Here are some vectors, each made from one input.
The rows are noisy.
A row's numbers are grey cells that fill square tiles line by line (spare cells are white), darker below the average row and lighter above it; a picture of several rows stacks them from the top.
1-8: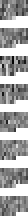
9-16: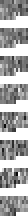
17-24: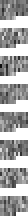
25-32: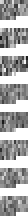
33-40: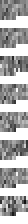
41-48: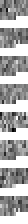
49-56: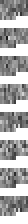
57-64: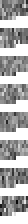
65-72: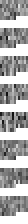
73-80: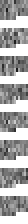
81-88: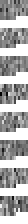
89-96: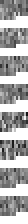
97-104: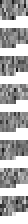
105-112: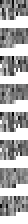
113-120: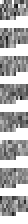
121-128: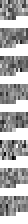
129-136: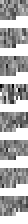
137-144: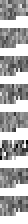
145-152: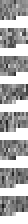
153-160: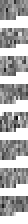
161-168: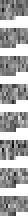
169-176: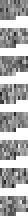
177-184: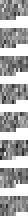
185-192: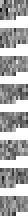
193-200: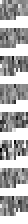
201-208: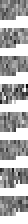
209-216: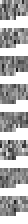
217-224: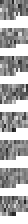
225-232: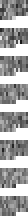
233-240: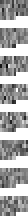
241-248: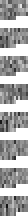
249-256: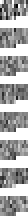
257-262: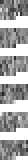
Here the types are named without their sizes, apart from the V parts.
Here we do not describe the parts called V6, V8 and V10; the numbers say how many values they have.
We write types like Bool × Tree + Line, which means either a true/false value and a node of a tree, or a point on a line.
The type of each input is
Bool × V6 × V8 + Line + Tree + V10.
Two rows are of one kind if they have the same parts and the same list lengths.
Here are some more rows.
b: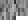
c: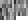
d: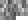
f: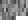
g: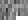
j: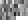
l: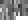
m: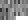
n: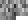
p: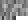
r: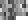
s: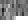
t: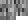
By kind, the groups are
b, c, f, g, m, p, t
d, j, n, r
l
s

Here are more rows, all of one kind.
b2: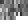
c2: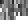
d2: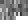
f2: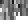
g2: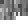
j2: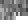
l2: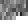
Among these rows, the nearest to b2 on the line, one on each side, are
d2 and l2.
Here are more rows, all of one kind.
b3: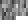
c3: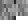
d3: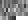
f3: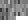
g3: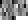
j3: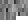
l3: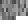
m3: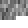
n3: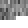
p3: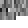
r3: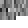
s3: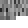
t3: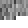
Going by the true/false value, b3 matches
f3, m3, n3 and t3.
